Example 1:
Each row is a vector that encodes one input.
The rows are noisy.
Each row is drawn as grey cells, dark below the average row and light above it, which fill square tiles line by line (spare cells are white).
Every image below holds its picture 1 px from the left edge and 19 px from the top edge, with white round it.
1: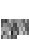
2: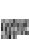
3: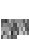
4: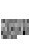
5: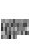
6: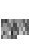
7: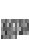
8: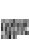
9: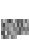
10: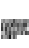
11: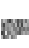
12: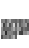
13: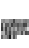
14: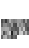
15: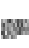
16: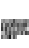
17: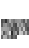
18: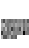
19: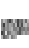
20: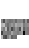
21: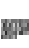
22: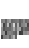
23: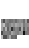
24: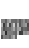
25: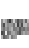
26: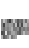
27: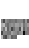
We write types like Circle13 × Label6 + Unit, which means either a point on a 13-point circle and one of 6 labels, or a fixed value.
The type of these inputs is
Label5.
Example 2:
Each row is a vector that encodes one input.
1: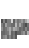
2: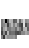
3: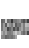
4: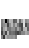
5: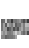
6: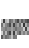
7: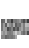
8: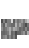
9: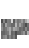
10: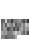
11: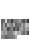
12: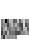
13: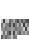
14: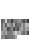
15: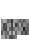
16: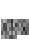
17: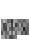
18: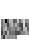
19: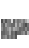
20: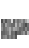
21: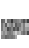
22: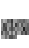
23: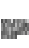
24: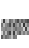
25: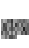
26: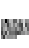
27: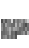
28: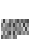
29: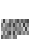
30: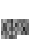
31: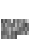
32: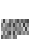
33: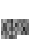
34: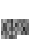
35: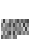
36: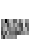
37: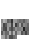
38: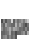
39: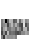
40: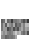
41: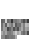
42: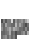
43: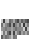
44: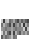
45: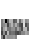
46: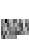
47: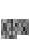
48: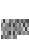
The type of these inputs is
Line5.
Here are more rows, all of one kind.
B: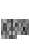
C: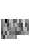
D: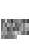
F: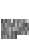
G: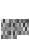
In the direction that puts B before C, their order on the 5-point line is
G, D, B, F, C.
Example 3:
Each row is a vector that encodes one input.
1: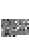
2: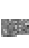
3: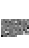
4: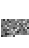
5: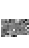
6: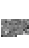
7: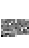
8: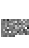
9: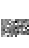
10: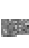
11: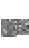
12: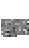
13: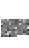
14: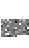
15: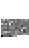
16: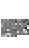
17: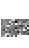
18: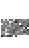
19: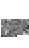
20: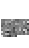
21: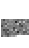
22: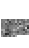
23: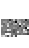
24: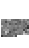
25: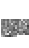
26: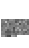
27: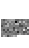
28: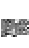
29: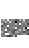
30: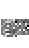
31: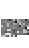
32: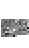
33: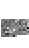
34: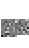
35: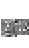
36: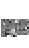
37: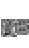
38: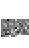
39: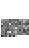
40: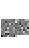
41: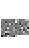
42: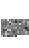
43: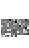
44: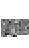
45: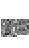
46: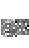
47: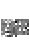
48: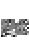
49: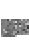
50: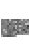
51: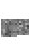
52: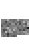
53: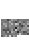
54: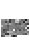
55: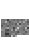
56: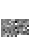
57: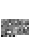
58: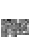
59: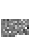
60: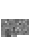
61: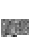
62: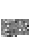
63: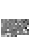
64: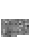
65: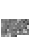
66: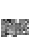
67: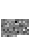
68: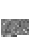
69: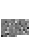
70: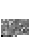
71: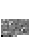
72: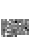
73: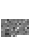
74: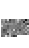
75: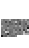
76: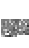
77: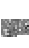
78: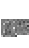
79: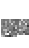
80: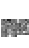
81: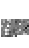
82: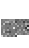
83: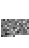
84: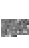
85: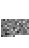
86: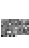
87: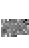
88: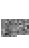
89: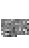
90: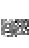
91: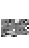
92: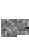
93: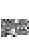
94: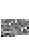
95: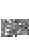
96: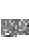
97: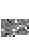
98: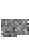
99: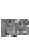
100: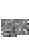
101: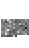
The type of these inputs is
Tree17.
